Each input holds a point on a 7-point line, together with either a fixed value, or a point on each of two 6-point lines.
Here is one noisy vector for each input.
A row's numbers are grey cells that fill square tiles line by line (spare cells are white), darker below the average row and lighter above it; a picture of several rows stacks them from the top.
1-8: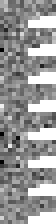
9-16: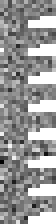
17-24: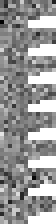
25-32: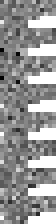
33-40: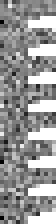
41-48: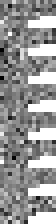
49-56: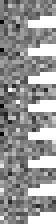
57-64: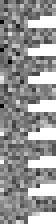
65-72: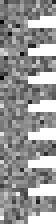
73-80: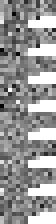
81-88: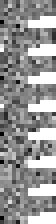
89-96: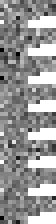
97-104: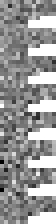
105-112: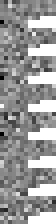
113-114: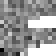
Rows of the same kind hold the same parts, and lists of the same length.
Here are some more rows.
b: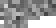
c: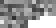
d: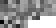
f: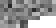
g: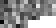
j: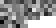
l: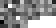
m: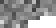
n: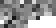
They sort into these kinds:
b, c, f, m, n
d, g, j, l

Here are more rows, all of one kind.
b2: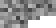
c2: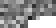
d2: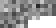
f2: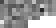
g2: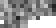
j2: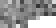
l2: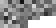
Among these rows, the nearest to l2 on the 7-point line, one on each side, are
b2 and c2.
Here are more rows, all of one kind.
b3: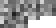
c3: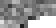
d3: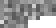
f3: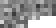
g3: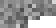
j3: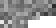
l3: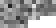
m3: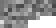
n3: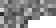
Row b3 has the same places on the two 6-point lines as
g3 and n3.
